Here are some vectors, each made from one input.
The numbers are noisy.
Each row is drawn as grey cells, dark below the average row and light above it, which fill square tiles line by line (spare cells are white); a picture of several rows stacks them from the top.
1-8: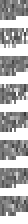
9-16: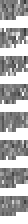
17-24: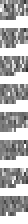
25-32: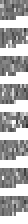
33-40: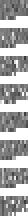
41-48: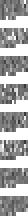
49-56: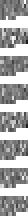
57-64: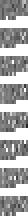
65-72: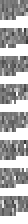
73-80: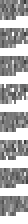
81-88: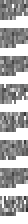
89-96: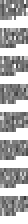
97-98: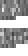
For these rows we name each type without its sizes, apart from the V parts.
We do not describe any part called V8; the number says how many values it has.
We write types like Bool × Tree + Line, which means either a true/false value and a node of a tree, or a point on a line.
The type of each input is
Bool × V8 + Line.
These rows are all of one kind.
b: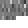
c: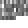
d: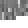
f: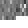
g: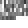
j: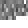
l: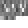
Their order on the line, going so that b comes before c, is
l, f, b, d, g, j, c.
